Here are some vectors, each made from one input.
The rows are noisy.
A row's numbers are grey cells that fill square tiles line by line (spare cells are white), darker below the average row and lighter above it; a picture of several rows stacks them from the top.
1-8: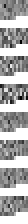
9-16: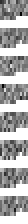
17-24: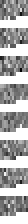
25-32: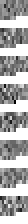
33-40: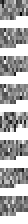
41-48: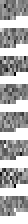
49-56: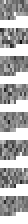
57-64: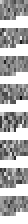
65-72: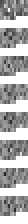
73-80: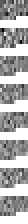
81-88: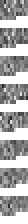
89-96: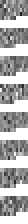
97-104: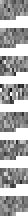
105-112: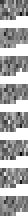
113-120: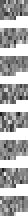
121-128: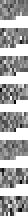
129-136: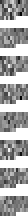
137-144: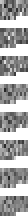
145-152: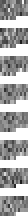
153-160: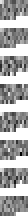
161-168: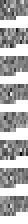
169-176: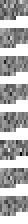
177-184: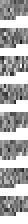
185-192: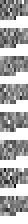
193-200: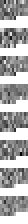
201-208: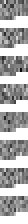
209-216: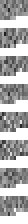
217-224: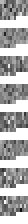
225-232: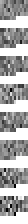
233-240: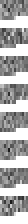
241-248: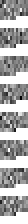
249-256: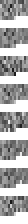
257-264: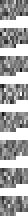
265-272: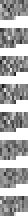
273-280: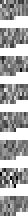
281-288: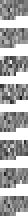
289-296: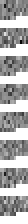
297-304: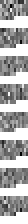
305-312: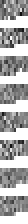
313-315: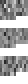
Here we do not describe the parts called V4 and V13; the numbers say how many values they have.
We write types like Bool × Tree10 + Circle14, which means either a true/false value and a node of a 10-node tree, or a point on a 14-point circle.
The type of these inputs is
List3(Line7) + V4 × V13.
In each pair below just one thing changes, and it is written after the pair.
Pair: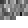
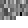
the value of V13
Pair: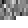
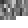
the value of V4
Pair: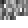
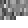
the value of V4
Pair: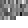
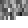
the value of V4
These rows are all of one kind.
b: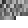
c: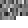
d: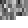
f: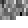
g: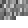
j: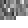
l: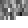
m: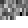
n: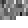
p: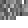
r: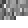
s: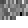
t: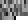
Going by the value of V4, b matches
g and r.
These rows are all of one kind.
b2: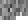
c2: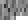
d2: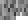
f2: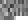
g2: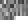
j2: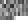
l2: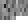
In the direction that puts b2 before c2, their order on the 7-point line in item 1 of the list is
b2, f2, g2, j2, l2, c2, d2.
